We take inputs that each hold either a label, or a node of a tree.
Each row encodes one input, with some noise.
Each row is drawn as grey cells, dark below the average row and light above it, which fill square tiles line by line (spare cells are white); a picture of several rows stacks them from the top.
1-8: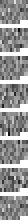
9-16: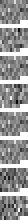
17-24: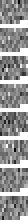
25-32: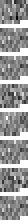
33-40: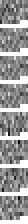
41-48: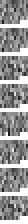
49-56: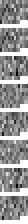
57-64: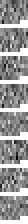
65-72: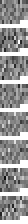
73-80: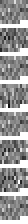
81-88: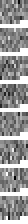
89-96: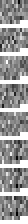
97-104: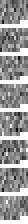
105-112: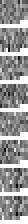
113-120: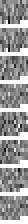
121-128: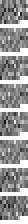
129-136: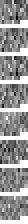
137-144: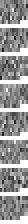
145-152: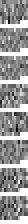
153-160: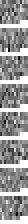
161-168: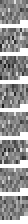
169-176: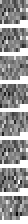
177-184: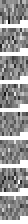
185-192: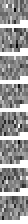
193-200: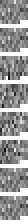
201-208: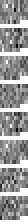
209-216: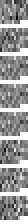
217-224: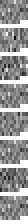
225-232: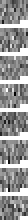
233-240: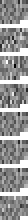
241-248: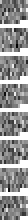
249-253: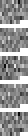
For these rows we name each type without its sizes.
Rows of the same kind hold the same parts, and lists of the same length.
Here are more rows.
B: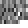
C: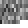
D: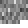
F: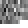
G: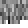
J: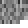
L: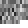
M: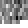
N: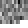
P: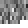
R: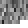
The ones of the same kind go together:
B, C, F, L
D, G, J, M, N, P, R

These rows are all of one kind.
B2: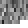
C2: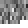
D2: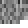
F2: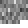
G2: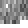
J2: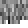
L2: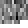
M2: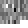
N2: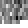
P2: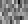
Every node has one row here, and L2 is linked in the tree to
N2.
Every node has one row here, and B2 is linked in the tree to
C2 and D2.
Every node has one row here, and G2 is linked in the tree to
F2 and M2.
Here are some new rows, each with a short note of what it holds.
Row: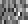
a label
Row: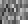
a label
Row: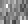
a node of a tree
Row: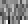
a node of a tree
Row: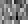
a node of a tree
